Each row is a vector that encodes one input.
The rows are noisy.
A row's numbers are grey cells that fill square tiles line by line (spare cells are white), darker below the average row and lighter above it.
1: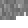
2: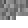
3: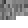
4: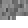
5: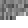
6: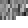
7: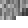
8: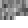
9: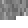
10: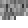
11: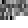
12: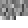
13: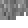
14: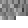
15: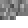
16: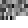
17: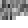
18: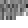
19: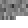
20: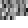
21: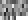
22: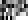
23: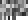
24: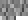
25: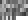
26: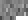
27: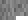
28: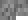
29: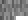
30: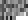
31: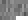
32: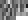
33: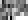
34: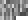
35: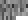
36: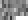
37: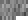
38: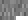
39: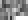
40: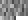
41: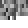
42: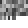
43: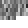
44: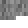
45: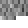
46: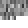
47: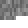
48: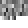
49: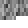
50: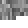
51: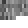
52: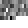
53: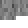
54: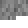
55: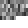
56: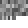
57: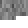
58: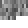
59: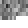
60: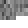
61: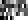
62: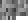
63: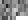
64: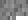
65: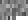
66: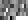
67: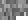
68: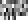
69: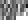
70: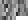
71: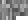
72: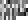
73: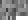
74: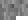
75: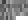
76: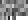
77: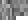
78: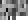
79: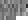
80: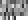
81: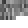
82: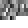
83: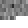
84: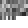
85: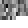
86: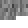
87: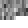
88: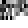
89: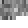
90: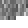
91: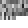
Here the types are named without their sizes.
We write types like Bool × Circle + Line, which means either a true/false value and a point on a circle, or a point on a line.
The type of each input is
Line + Tree.
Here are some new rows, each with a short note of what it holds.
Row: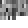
a point on a line
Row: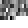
a point on a line
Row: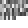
a node of a tree
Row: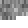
a node of a tree
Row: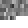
a point on a line
